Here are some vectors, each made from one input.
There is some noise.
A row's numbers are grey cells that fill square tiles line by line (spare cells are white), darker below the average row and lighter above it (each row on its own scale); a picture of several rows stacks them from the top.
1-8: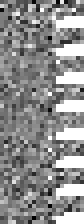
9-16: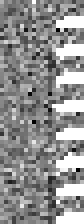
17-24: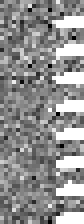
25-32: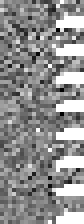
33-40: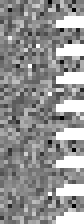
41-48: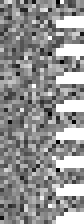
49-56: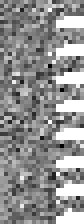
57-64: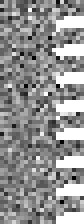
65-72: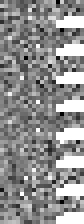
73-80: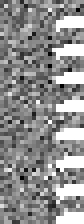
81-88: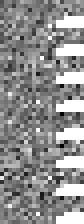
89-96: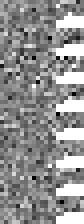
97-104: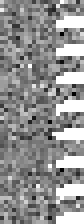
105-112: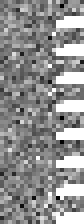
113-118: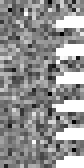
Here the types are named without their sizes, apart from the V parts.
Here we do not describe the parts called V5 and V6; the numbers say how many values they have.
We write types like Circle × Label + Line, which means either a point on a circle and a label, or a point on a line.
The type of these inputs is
(Bool × Bool × Bool × Bool × V5 + Unit) × V6 + Line × Line.
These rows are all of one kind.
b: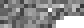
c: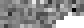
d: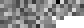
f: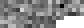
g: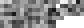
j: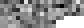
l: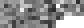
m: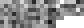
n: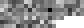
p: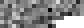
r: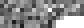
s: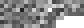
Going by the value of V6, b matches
r and s.
